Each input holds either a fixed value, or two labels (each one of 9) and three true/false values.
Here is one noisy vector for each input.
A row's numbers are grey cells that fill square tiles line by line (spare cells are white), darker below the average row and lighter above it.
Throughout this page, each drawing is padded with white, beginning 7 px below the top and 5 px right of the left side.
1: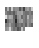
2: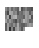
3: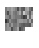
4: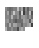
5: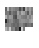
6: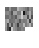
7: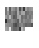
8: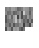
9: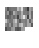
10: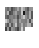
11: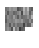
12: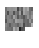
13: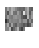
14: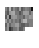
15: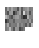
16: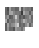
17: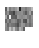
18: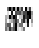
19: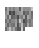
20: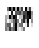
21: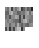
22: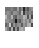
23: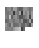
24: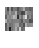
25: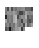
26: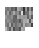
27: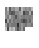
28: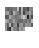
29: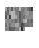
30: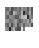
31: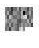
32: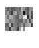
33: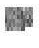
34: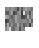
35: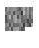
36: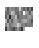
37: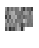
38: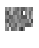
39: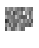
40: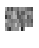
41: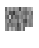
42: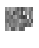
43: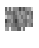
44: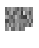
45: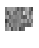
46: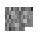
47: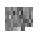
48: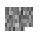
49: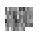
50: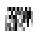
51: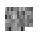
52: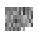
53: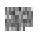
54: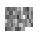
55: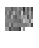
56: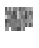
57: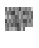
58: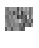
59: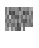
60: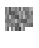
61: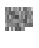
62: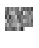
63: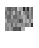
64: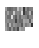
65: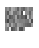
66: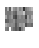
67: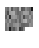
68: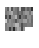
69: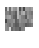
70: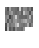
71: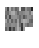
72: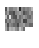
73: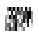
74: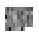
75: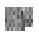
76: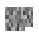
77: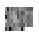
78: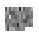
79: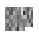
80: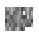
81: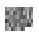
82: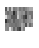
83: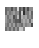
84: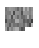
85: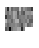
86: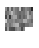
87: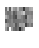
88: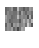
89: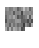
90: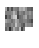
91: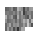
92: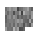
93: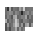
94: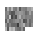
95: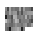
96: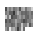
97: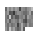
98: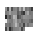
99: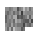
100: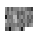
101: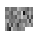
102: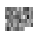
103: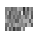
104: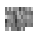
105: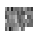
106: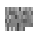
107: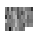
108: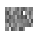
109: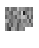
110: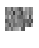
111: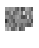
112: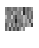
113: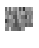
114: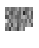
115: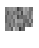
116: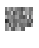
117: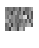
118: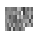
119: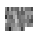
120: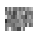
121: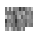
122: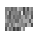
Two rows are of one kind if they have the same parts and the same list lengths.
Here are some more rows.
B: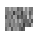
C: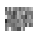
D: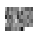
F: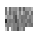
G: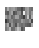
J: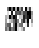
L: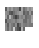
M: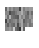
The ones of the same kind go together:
B, C, D, F, G, L, M
J

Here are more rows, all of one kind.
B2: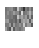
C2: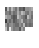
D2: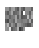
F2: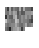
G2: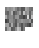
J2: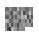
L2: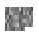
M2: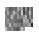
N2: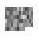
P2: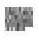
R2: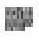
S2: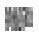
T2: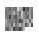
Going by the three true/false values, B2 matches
M2 and T2.
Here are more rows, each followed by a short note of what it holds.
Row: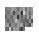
two labels (each one of 9) and three true/false values
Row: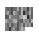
two labels (each one of 9) and three true/false values
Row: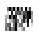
a fixed value
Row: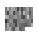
two labels (each one of 9) and three true/false values
